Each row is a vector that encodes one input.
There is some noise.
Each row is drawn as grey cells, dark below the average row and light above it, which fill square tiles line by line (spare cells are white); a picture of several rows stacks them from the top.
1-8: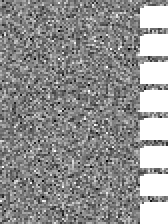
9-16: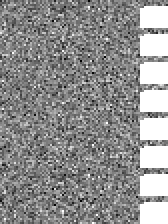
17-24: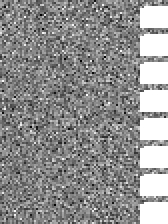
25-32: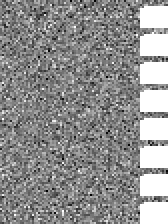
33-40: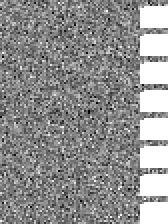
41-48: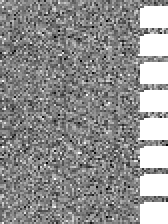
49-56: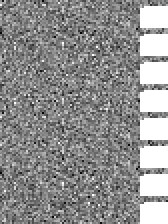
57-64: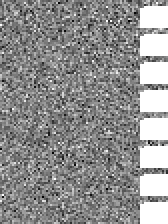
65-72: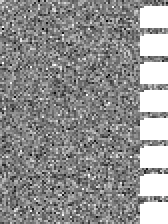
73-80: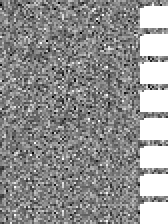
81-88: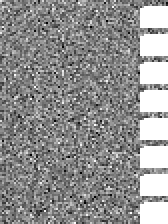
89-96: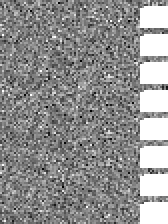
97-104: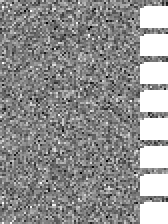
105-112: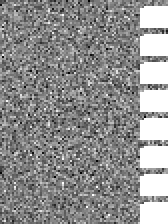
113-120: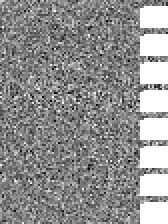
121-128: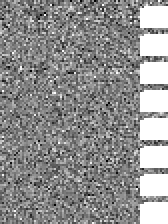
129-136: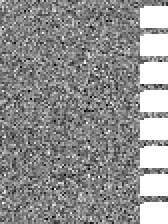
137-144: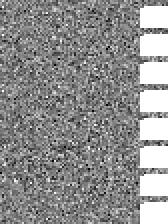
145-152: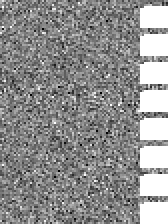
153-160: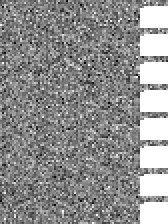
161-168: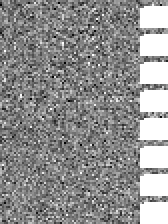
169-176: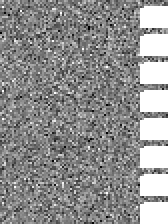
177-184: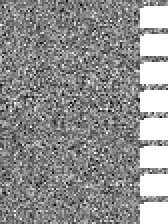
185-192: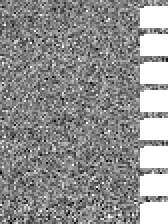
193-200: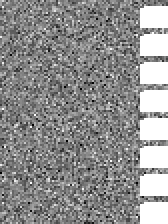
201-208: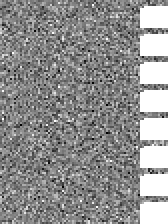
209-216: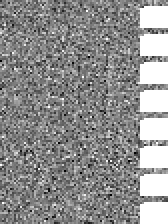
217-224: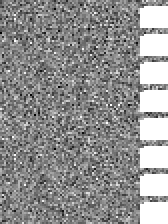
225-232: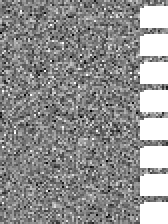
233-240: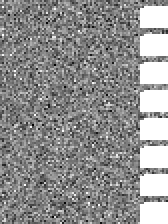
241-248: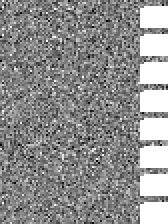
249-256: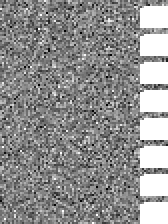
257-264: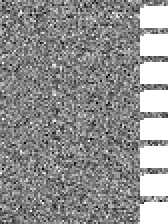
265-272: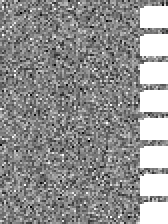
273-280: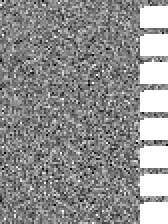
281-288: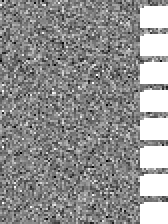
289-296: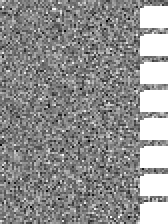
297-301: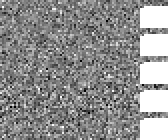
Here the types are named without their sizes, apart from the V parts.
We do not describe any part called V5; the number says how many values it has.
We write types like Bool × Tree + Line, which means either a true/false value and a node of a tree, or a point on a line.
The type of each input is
Bool × Tree + Line × (Line + V5).
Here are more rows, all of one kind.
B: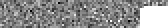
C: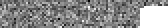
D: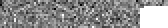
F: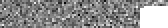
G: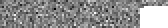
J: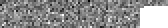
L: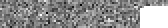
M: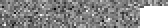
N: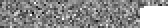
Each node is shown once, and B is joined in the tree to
G.
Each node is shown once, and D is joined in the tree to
G.
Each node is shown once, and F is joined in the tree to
L.
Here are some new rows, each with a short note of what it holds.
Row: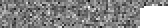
a node of a tree and a true/false value
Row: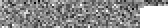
a point on each of two lines
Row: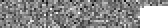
a point on each of two lines
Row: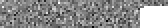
a point on a line and a value of V5
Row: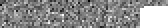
a node of a tree and a true/false value
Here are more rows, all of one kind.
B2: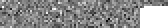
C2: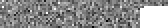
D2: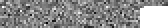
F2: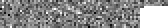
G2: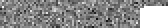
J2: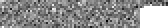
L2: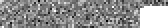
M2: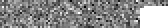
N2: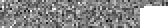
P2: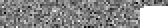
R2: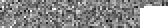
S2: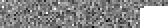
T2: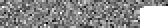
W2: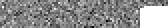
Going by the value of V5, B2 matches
F2, J2, N2 and R2.
